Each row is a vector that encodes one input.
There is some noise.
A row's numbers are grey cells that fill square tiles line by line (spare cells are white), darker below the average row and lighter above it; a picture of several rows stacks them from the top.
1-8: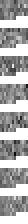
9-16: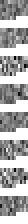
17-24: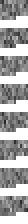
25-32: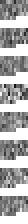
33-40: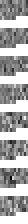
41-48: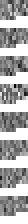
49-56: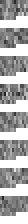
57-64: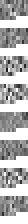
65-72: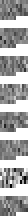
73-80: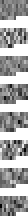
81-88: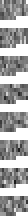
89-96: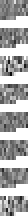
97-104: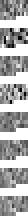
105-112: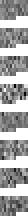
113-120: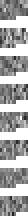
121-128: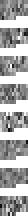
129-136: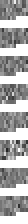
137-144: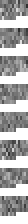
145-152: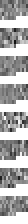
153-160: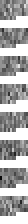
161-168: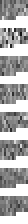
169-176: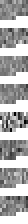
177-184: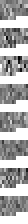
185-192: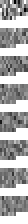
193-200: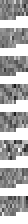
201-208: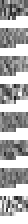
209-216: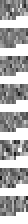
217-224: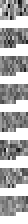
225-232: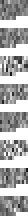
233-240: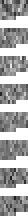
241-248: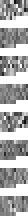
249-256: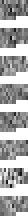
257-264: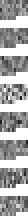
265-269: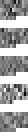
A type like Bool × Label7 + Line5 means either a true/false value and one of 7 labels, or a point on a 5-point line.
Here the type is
Circle9 × List2(Circle6) + Label5 × Line5.
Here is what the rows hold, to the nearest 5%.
About 90% of them hold a point on a 9-point circle, together with a list of up to two points on a 6-point circle. The rest hold one of 5 labels and a point on a 5-point line.
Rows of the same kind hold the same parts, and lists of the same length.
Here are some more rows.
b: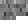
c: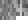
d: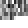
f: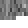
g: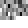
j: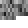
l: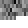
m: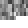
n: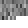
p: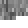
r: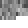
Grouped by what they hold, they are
b, j, p
c, m, r
d, g
f, l, n

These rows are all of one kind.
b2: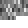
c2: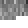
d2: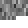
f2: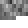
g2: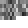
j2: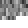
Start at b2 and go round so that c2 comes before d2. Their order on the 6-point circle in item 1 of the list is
b2, g2, c2, j2, f2, d2.
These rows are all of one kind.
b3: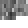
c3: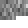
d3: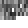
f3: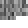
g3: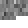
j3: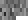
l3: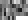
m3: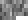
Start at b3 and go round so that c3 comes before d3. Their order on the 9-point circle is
b3, j3, m3, l3, c3, g3, d3, f3.
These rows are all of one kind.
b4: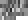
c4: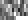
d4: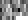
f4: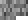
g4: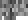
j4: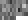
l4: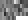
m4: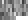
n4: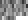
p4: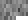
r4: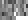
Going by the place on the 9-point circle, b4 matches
m4, n4 and r4.
